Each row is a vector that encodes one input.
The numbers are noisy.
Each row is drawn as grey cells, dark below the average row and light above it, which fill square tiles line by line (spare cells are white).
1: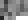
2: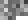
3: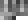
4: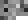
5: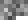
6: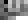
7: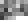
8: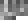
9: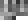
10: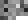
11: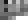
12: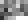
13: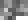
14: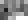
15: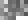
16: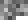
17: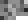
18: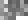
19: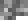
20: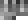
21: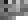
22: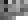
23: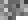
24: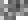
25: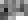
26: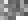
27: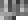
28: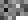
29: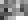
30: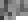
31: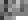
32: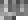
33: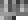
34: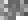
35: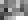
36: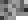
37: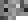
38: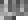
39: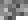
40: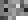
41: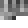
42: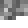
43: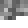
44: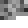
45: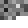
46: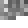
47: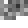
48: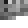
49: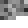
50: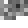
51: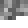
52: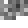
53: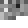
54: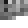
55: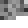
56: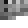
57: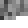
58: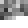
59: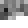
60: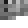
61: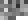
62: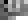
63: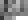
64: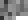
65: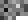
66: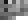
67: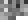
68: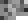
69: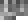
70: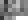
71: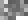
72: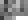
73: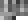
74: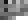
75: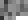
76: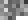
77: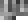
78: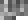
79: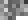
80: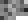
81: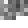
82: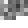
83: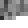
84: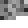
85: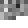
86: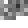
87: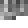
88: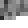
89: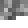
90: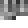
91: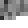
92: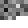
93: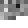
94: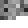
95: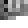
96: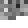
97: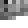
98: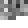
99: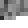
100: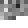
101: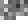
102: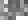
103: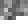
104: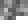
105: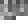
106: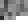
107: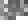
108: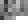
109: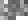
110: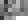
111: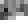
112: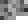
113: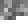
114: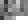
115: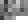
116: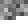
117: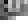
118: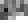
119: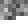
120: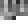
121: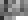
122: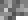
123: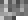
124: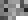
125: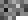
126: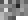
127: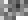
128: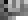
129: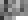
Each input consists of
a node of a 9-node tree and a true/false value.
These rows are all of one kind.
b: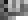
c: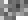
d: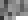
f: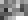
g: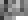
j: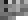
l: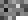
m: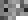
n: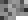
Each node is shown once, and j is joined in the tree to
b and g.
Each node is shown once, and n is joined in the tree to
d and m.
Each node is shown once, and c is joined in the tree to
f.
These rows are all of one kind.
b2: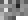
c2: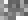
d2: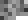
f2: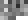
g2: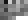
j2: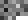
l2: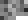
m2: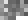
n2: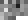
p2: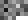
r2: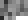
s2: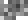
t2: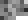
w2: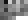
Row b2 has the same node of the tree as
d2, l2, n2 and t2.
